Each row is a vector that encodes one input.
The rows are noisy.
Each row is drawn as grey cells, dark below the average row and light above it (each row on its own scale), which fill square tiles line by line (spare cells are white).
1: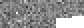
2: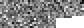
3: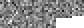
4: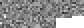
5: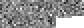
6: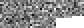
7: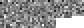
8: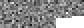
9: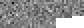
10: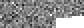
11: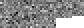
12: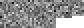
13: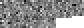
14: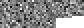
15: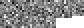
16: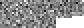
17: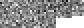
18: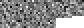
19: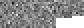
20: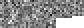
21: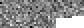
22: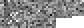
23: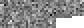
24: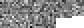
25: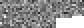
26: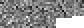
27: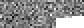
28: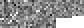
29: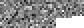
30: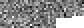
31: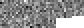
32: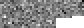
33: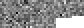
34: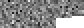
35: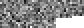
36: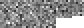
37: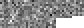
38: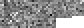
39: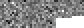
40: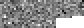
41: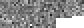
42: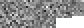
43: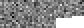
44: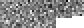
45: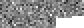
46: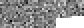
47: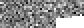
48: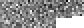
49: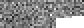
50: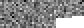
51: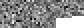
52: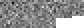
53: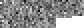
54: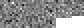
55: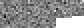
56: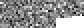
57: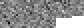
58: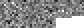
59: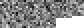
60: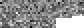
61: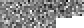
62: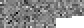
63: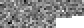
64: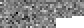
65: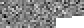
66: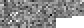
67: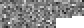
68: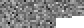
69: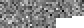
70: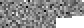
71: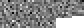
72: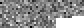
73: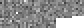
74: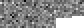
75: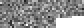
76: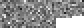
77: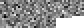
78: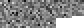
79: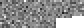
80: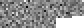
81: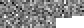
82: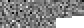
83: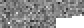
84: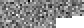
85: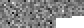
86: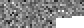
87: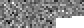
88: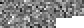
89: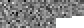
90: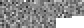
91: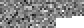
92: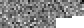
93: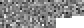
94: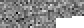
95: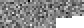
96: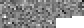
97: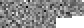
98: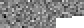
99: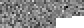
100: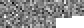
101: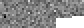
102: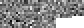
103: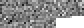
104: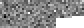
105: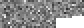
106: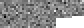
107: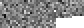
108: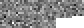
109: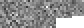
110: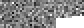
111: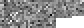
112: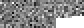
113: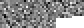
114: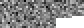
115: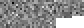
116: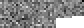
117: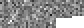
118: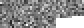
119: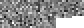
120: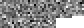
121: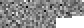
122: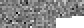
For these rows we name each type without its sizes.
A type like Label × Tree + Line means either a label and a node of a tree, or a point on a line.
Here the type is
Bool × Circle × Line.
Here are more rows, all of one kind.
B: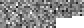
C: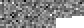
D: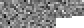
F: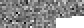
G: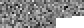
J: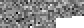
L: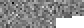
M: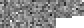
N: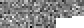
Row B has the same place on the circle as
F, J and L.
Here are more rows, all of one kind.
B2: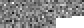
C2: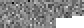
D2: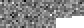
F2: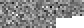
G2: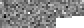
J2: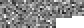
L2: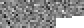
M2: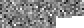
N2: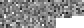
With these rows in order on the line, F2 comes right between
C2 and M2.
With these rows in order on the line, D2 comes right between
B2 and J2.
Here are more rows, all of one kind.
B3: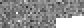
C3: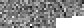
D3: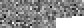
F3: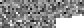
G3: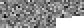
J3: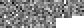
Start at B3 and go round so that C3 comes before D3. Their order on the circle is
B3, F3, C3, J3, D3, G3.
